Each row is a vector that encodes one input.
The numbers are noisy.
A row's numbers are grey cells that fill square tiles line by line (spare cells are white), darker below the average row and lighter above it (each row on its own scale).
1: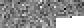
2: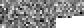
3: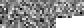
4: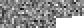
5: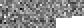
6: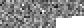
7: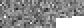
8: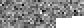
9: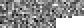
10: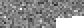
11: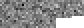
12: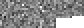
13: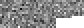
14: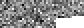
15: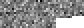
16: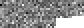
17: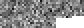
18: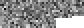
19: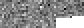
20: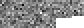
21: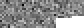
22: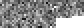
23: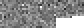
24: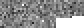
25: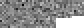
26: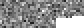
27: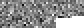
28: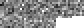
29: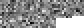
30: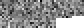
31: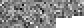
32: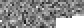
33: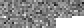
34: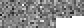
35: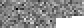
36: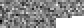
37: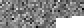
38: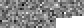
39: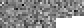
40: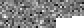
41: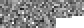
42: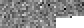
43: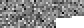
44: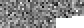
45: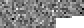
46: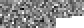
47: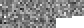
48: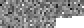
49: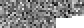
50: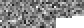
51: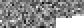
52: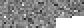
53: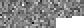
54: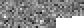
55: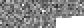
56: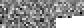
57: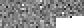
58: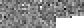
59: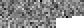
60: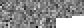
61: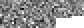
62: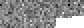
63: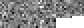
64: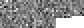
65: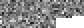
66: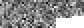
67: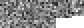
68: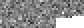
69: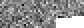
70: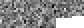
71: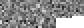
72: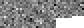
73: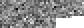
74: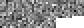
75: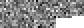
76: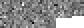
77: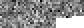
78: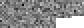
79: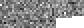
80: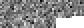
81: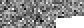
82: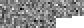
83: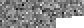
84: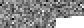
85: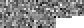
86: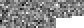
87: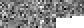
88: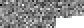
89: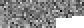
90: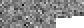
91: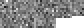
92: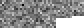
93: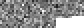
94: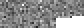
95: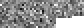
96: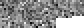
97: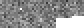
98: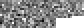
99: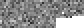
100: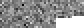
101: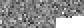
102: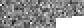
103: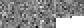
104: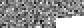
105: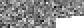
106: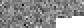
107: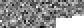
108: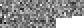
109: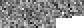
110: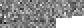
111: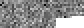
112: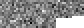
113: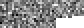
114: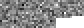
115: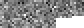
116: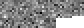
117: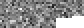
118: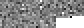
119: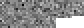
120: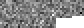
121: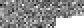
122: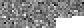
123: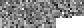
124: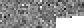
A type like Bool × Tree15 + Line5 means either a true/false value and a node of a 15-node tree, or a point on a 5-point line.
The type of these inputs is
(Circle11 + Line7) × Label7.
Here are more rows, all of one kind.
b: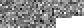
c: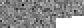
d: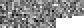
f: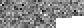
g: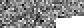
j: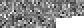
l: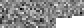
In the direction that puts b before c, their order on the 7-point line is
d, l, b, f, c, g, j.
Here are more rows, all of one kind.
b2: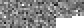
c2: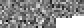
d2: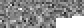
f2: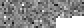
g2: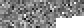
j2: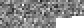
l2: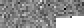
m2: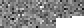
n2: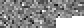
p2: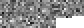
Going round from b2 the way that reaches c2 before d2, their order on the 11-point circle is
b2, l2, g2, f2, p2, j2, n2, c2, m2, d2.
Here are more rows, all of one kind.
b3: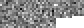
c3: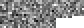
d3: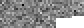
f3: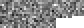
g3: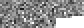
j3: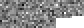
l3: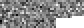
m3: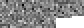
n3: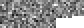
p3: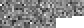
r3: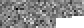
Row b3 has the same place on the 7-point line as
g3 and j3.
